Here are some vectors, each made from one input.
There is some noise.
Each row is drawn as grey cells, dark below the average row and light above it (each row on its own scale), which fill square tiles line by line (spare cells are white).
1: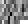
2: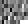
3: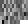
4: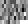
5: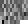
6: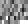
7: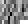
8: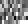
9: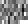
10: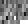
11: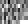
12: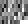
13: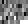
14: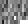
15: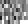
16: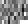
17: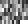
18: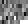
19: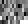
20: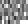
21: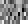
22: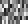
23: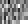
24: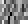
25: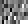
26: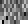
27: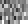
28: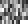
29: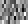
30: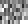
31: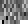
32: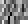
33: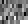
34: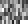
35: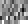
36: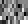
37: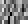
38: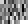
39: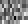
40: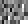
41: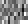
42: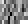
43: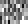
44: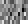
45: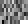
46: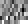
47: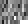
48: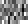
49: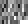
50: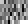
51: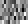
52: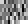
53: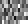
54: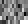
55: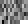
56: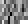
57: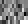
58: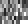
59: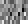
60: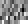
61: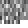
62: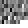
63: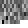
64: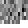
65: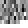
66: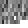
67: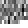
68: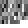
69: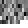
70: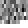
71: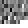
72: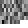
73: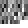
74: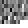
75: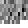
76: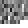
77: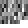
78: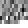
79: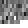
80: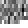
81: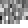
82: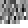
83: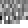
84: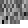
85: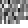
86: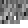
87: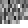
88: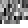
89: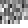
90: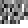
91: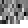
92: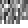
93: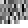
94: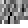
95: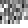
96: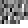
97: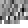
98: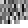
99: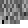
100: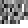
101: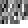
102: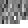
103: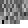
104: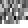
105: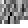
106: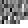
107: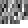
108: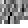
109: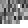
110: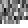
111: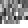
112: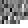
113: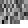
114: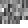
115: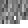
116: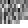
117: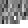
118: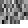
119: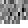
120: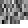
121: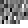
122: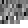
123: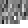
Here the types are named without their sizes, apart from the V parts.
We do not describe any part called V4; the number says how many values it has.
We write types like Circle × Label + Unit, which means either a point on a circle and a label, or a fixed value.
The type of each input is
(Circle + Unit) × Label + Line × V4.
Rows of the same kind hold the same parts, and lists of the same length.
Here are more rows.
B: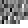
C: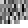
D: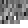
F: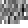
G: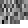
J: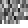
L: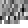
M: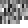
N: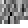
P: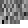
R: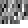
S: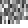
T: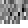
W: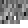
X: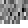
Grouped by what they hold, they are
B, D, G, P, R, W
C, F, L, N, T, X
J, M, S

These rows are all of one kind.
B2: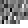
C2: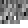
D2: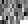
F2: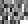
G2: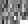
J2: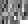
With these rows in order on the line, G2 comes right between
B2 and J2.
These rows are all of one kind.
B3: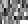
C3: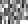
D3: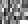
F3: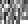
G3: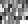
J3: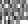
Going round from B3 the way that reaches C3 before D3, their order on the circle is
B3, G3, C3, J3, F3, D3.
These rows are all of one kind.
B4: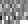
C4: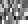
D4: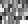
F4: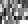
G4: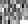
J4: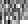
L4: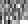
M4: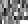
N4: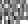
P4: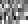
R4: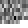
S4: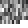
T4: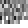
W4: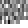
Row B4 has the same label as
C4, D4, F4 and P4.
